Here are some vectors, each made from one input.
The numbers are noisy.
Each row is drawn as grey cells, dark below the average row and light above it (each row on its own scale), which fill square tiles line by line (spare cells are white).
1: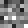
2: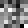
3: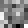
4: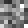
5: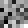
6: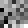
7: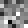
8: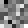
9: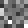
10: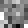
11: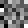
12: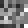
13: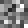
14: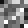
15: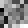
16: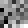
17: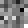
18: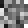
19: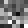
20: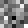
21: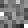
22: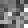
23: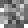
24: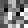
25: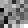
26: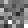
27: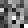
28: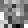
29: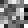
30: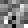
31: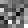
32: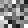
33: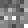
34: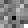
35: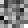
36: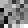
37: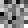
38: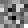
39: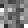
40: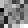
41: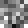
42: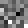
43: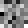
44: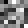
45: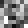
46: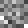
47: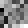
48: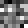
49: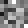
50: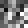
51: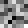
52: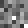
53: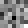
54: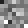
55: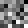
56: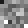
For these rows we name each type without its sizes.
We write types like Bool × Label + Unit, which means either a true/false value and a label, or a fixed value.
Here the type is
Bool × Bool × Bool × Tree + Unit.
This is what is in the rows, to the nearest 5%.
About 15% of them hold a fixed value. The rest hold a node of a tree and three true/false values.
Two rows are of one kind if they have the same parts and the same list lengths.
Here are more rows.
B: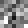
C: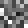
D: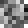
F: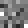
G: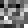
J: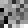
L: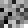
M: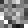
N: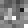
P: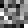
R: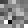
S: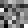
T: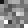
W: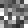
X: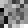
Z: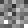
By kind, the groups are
B, C, D, F, G, M, N, P, R, S, T, W, Z
J, L, X

